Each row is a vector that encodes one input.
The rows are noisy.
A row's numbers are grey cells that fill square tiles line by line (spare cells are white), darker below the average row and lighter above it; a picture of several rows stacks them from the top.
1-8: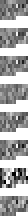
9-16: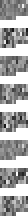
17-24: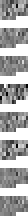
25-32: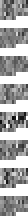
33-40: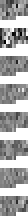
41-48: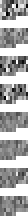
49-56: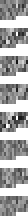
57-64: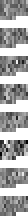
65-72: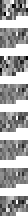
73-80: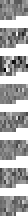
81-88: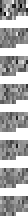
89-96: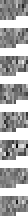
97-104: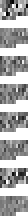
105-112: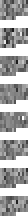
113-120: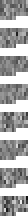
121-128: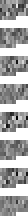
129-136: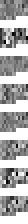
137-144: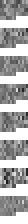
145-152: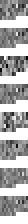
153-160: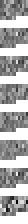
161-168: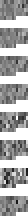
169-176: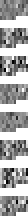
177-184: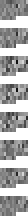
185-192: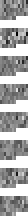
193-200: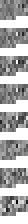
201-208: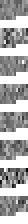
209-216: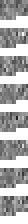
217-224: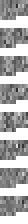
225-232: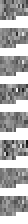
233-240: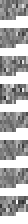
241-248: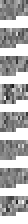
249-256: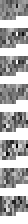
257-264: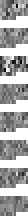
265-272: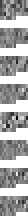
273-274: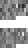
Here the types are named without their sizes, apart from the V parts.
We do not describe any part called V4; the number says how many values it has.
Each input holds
a list of items, each a true/false value and a value of V4.
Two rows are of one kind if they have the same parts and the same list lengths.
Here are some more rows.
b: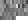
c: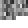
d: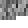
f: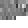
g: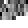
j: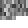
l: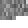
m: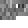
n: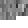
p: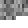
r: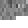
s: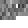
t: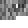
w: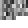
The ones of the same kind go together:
b, c, m, p, s, t, w
d, f, j, l, n, r
g

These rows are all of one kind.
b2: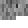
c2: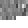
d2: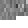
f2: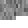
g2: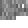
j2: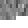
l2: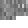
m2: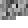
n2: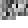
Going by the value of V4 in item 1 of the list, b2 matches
j2 and n2.
